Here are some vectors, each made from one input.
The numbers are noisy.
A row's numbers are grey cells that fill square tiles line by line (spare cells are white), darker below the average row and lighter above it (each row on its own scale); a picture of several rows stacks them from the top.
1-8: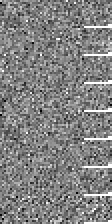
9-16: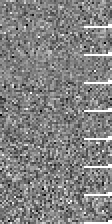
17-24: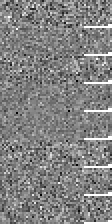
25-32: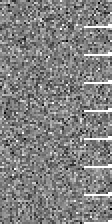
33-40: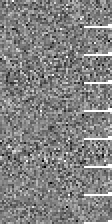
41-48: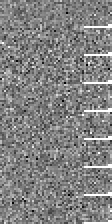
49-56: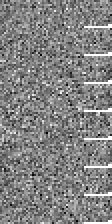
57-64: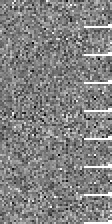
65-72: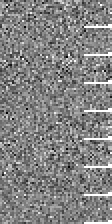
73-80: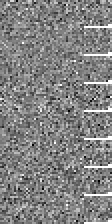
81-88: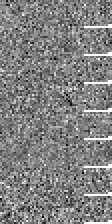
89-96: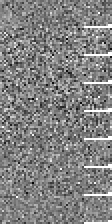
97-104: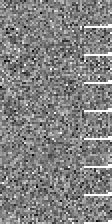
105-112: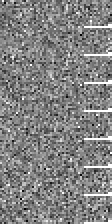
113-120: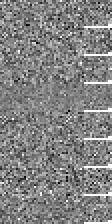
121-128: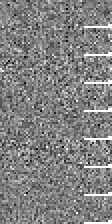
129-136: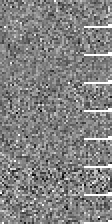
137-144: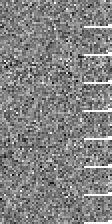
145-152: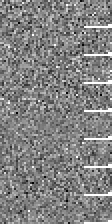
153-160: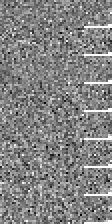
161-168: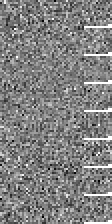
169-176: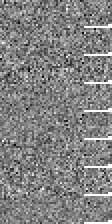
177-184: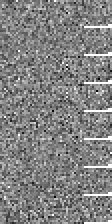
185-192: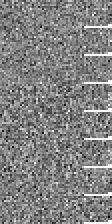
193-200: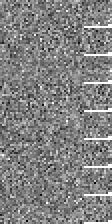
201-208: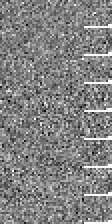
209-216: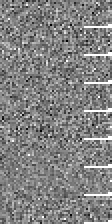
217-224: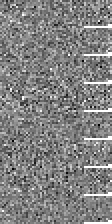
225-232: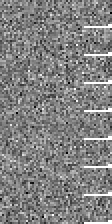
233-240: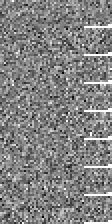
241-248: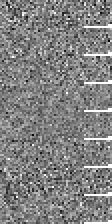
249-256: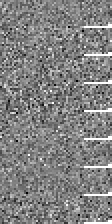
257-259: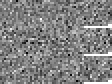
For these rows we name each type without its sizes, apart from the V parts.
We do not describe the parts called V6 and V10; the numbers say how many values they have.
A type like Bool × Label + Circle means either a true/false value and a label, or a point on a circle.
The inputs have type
(Bool × Bool × Bool + Unit) × V6 × V10 + Tree.
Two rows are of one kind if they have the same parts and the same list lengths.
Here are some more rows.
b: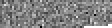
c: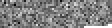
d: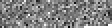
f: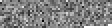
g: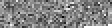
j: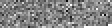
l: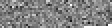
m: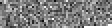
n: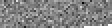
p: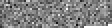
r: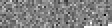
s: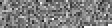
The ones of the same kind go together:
b, d, j, l, n, r
c, g, p
f, m, s

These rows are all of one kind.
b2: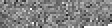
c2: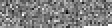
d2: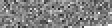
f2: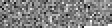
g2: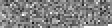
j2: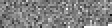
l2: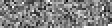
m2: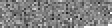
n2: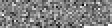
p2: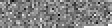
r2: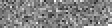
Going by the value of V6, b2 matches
c2, d2, p2 and r2.
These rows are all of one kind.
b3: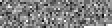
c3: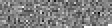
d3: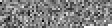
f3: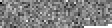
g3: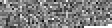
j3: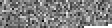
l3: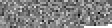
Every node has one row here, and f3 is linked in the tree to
d3, g3 and l3.
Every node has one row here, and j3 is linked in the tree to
g3.
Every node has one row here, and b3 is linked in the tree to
d3.
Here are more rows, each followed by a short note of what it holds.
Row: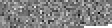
a node of a tree
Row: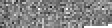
three true/false values, a value of V6 and a value of V10
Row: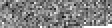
a value of V6 and a value of V10
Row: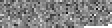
three true/false values, a value of V6 and a value of V10
